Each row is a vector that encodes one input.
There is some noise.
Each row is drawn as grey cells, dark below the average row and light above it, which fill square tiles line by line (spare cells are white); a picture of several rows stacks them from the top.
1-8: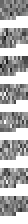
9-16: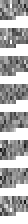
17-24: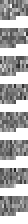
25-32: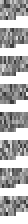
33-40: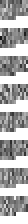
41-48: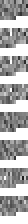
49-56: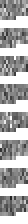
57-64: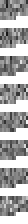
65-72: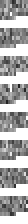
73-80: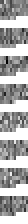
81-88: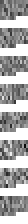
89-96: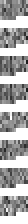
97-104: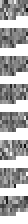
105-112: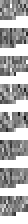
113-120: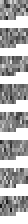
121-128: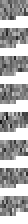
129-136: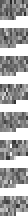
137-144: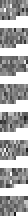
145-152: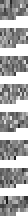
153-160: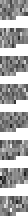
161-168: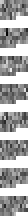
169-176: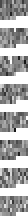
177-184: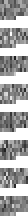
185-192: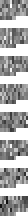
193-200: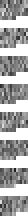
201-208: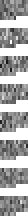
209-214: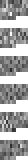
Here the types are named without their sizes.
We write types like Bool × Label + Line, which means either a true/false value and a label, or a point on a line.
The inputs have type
(Label × Label + Line) × (Label + Line).
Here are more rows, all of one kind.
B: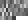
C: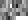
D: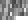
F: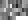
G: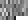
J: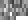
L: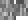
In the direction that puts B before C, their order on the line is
B, G, L, D, J, F, C.
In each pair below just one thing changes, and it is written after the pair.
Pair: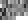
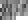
the place on the line
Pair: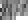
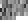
the place on the line
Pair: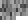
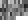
the place on the line
